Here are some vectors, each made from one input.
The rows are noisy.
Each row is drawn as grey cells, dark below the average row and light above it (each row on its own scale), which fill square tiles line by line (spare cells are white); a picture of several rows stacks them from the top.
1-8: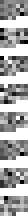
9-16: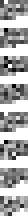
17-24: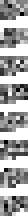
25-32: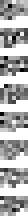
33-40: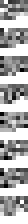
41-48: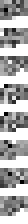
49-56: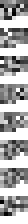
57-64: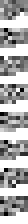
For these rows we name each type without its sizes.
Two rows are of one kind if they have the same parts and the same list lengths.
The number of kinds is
3.
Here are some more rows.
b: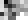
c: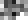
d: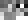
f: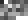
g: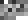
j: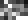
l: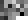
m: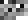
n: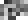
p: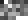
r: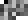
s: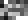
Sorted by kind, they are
b, c, d
f, g, j, l, m, p, s
n, r

